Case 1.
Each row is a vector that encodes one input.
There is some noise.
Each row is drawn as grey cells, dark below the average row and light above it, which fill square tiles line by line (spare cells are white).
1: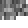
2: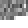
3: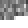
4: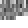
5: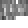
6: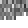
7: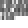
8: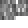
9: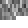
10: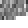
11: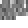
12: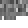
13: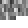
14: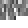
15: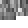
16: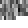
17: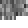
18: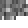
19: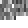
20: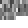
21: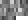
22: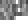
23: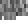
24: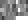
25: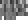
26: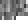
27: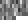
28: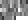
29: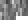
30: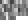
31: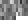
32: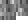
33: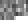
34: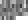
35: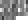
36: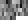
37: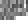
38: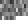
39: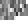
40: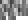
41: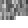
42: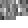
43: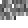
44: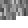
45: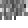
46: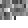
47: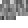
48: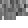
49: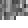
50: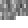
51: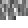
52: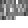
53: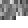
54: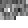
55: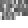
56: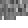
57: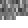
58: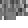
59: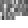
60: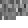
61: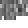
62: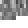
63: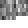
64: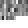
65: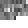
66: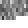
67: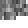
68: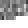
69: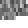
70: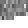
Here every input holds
either a point on a 9-point circle, or a point on an 8-point line.
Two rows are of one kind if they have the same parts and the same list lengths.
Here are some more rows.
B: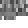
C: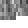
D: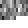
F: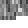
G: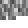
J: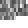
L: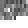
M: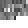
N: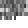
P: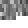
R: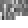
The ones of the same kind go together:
B, G, J, L, M, N
C, D, F, P, R

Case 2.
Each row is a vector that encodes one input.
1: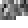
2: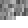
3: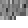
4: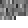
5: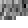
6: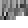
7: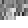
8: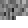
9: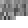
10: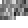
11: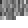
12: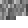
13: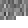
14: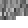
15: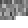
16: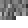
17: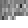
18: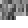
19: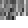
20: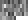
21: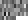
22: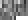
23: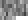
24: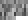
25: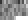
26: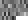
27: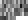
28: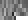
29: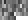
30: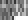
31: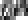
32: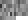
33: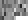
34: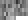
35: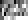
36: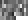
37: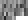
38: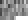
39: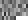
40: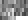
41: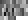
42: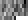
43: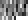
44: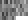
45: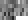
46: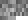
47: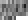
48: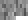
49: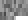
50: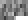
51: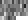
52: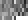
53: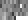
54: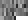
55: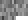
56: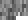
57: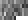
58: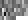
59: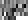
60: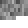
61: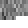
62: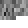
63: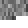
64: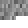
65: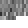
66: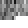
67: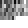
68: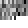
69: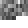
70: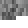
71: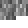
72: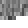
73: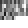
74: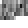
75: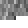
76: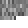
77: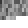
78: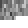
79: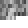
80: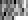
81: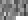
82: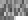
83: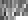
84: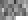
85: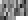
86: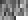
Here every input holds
a point on an 8-point line and a true/false value.
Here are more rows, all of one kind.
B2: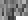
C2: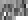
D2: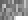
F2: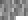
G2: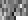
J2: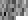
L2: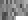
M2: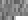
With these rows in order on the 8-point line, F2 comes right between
G2 and M2.
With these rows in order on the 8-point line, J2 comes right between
B2 and C2.
